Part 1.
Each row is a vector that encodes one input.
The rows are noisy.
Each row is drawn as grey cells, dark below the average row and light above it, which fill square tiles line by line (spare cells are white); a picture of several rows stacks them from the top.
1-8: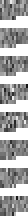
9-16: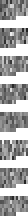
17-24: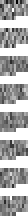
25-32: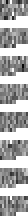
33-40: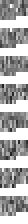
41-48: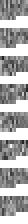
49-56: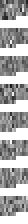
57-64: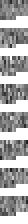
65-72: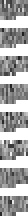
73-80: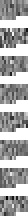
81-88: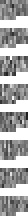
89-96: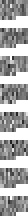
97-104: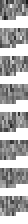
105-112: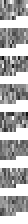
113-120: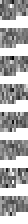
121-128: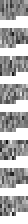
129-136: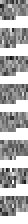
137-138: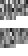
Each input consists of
a point on a 7-point line, together with either a point on a 10-point circle and a true/false value, or a fixed value.
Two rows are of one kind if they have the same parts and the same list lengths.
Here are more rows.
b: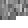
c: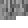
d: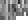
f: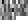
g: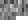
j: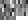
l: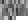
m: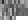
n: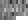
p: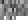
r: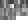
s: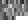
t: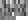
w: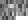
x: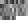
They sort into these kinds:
b, d, f, g, j, n, r, s, t, w, x
c, l, m, p

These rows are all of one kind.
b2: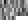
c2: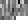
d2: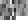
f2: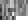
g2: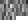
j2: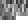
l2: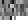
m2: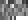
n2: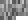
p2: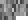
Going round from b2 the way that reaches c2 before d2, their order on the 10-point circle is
b2, f2, g2, j2, m2, p2, c2, n2, l2, d2.
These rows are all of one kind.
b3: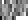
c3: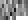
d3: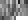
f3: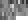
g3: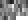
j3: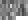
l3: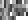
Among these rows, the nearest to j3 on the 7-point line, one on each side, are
d3 and l3.
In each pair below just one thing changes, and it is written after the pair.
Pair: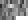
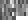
the true/false value
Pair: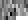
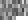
the place on the 7-point line
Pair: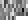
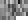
the place on the 10-point circle
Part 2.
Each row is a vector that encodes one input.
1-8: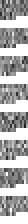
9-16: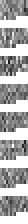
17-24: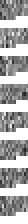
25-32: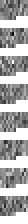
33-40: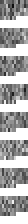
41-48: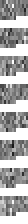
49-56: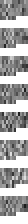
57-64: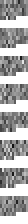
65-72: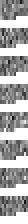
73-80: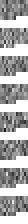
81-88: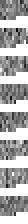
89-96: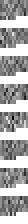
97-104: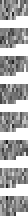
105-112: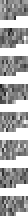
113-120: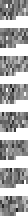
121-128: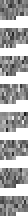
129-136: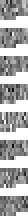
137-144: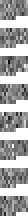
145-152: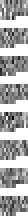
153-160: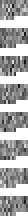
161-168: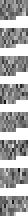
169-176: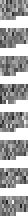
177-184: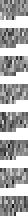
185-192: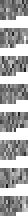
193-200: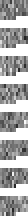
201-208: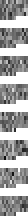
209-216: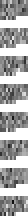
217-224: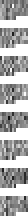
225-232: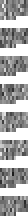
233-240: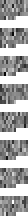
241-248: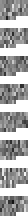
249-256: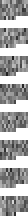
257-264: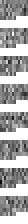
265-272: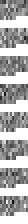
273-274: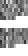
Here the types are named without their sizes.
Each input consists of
a point on a circle and a true/false value, together with either a point on a circle, or a fixed value.
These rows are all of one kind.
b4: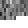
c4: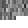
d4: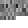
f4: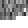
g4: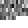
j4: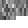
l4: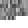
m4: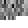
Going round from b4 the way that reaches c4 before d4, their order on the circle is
b4, c4, g4, d4, l4, f4, m4, j4.
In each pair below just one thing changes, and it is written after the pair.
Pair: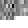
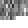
the place on one of the two circles
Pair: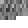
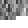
the true/false value
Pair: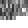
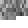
the true/false value
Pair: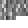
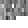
the place on one of the two circles
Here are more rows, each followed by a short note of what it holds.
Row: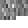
a point on a circle and a true/false value
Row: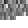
a point on each of two circles and a true/false value
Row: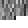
a point on a circle and a true/false value
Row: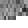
a point on a circle and a true/false value
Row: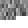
a point on a circle and a true/false value
